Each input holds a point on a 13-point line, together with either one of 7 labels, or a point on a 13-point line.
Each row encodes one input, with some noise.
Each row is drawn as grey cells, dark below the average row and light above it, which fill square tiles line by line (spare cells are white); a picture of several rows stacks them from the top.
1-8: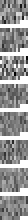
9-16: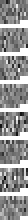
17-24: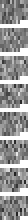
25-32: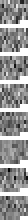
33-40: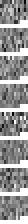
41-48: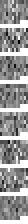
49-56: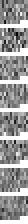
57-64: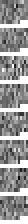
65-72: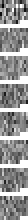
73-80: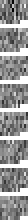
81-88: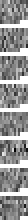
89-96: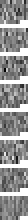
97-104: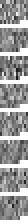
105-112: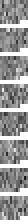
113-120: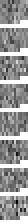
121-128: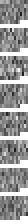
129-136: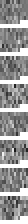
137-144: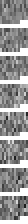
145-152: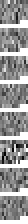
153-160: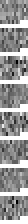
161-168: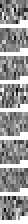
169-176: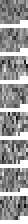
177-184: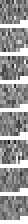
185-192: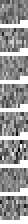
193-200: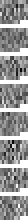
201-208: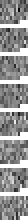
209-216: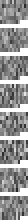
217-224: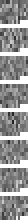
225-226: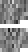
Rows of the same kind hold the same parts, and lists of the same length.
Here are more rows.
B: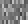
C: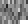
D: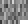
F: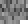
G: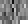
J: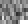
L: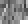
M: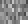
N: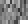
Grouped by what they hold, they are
B, C, D, J, M, N
F, G, L

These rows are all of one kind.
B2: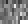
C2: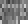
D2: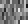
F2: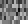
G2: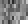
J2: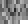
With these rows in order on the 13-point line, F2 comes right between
B2 and C2.
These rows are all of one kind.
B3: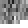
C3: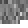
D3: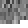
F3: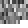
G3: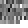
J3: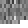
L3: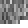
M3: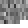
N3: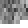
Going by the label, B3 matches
D3 and J3.
